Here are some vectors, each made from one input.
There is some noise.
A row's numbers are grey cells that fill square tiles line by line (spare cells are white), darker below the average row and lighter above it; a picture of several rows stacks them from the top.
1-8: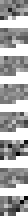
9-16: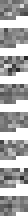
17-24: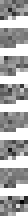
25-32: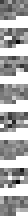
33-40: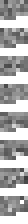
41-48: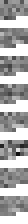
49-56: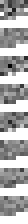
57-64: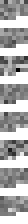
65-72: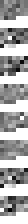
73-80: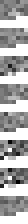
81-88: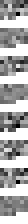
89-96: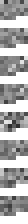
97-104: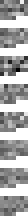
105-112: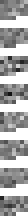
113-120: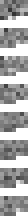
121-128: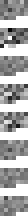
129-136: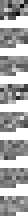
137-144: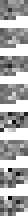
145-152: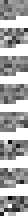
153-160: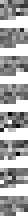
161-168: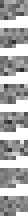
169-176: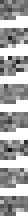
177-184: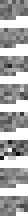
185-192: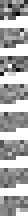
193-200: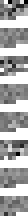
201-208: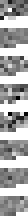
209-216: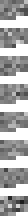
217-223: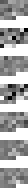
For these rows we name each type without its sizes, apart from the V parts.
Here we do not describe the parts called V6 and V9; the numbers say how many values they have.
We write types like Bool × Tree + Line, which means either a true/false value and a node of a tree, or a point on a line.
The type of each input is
Bool × (Line + V6) × V9 + Label.
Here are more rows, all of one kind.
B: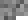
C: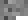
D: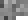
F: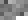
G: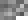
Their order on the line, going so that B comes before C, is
G, B, C, D, F.
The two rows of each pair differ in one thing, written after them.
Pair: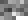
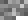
the value of V9
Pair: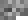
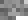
the value of V6
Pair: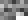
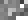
the true/false value
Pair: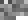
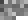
the value of V9
